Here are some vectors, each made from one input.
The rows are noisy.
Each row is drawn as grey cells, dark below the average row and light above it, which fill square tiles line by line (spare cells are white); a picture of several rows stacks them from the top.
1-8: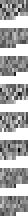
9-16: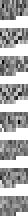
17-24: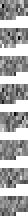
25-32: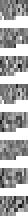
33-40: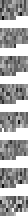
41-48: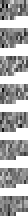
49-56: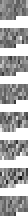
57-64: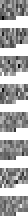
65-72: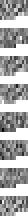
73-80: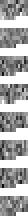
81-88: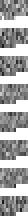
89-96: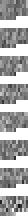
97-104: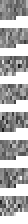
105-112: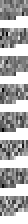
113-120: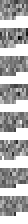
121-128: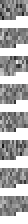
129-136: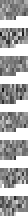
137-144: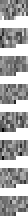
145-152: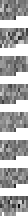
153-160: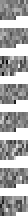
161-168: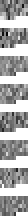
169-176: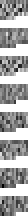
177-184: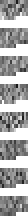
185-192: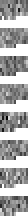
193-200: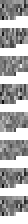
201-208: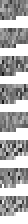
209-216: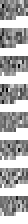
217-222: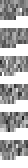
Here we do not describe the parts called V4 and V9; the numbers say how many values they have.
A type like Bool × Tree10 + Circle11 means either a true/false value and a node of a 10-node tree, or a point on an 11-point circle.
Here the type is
Circle11 × (Line8 + V4) + V9.
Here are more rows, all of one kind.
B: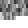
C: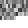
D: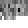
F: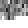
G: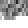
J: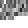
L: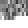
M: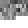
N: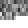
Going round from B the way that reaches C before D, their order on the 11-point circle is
B, M, J, F, L, G, C, D, N.
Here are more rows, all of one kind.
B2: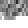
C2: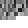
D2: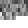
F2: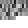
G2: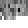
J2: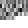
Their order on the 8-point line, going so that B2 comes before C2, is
B2, D2, G2, C2, J2, F2.
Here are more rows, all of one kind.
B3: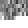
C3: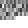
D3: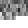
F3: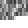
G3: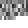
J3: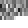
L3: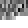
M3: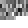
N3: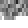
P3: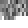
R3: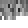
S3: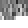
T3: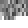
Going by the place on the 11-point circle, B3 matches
G3, P3, S3 and T3.
